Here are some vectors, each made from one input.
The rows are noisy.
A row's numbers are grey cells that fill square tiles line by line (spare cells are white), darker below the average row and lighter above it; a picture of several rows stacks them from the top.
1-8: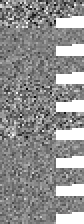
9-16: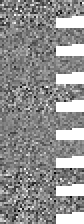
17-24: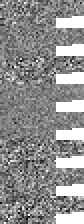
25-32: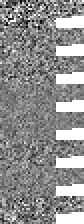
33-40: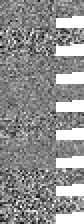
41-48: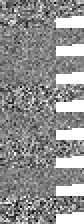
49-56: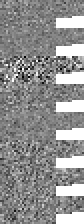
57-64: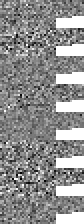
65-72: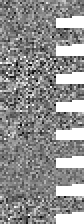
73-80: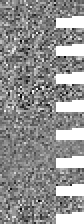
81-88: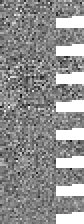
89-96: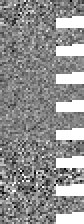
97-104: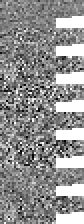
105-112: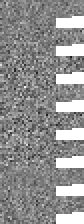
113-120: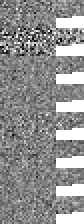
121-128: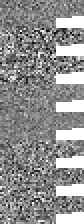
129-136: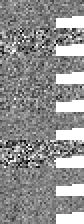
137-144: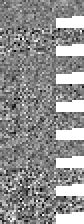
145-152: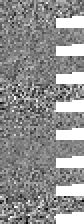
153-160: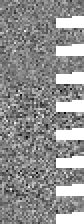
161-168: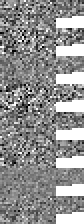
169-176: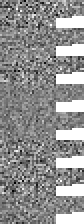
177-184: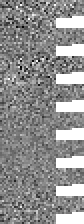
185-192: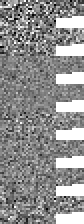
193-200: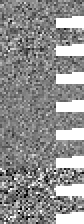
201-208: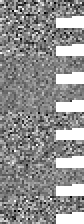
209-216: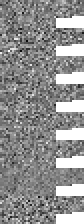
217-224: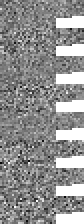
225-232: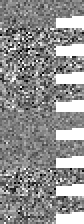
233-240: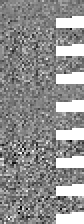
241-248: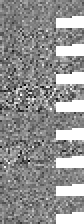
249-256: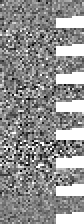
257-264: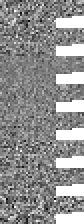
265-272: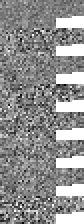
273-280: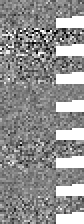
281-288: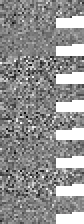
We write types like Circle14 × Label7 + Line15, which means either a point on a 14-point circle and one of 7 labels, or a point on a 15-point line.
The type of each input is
Bool × List2(Circle14) + Tree12.
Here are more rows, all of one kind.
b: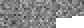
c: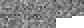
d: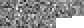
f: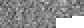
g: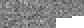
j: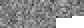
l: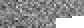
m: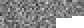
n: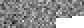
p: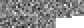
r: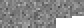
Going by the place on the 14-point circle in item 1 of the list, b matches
c and g.
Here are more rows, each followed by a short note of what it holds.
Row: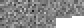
a true/false value, together with the empty list
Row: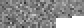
a true/false value, together with a list of one item
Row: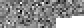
a node of a 12-node tree
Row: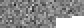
a true/false value, together with the empty list
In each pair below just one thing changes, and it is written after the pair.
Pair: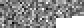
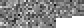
the true/false value
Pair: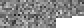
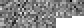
the true/false value
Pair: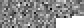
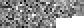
the true/false value
